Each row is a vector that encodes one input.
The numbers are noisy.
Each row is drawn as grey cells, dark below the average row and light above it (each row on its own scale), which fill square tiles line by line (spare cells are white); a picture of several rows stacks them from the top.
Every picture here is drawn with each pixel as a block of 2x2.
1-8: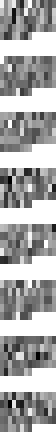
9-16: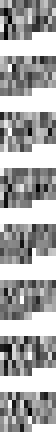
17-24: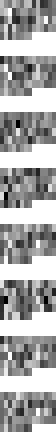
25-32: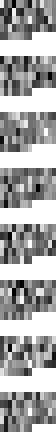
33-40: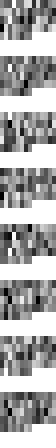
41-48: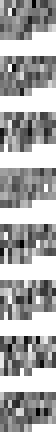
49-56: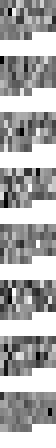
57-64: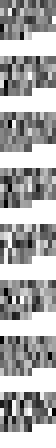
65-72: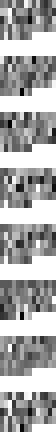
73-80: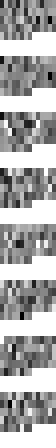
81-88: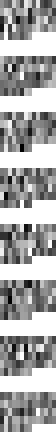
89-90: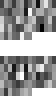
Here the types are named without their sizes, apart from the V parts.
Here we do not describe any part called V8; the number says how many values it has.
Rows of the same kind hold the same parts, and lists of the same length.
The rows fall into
2 kinds.
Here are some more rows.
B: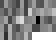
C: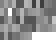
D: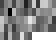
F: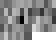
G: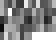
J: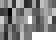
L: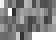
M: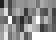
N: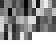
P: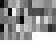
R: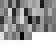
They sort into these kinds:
B, D, M, N, R
C, F, G, J, L, P

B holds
a point on a line.
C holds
four true/false values and a value of V8.
